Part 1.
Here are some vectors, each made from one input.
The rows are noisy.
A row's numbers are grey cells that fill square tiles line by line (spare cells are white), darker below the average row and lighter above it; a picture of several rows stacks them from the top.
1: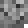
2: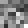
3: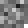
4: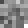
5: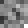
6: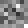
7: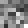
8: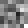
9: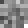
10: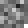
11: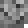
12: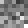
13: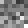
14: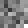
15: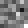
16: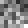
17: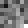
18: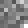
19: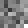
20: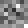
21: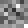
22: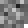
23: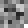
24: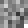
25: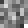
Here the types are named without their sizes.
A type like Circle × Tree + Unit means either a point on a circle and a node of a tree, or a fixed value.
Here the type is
Line × Line.
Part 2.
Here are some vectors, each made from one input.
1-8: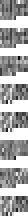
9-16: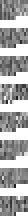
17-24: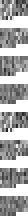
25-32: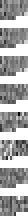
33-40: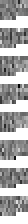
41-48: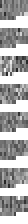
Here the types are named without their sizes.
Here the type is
Tree + Unit.
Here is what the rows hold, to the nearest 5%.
About 15% of them hold a fixed value. The rest hold a node of a tree.
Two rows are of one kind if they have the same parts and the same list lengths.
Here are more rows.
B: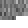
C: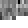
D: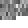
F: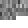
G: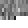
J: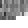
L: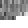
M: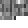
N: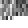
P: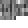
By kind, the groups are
B, C, D, F, G, J, L, M, P
N

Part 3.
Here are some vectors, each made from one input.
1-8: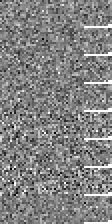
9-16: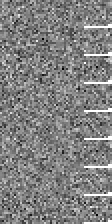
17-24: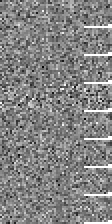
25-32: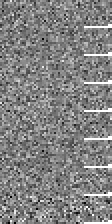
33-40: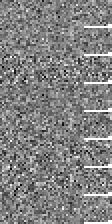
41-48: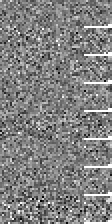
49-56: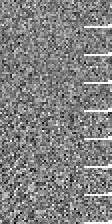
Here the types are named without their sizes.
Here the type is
Bool × Bool × Bool.
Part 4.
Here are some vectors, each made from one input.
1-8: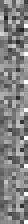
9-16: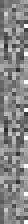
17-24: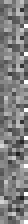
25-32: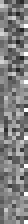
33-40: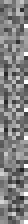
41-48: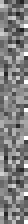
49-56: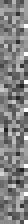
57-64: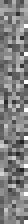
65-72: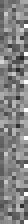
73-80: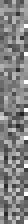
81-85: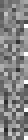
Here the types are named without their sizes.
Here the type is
Line.
